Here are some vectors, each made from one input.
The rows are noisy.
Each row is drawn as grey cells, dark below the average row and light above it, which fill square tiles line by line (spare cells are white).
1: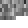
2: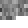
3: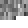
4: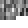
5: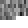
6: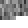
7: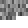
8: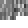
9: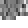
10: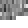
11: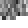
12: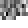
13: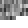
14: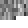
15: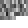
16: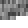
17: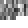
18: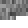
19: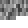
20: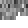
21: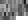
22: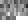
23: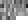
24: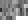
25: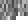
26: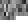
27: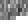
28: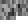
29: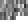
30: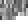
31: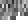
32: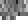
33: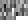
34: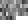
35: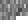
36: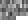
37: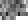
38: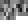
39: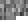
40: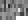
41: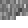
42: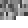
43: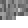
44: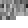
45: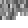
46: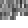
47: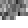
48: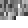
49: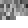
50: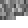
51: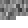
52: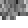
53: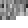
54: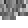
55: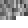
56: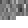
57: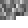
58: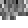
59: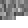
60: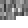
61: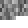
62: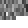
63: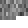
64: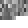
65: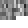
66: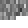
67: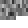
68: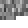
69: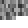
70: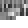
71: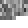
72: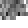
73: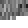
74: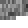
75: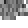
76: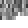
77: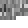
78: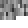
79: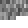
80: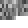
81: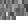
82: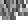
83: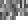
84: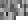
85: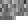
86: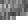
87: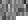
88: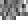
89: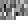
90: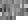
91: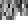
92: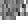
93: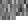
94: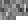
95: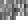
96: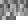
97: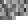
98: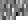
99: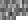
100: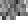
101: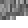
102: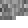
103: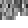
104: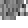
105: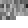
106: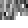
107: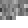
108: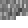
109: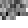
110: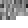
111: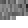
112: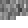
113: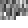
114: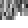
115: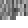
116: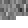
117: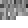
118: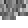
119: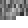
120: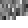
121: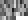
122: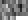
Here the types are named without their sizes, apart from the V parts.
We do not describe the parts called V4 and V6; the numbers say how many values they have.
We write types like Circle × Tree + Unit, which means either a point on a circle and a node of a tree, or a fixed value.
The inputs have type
Bool × (Line + V4) + V6.
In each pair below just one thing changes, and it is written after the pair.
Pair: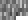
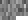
the place on the line
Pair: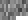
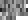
the true/false value
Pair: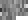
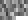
the place on the line
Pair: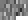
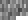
the place on the line
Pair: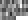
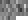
the place on the line
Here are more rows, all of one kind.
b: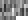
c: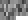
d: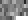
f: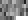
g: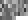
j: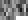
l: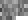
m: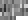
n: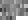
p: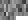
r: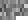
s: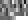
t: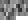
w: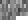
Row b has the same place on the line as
j, l and t.
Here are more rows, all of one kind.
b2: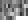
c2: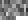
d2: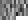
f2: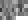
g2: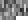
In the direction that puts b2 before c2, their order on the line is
b2, c2, d2, g2, f2.
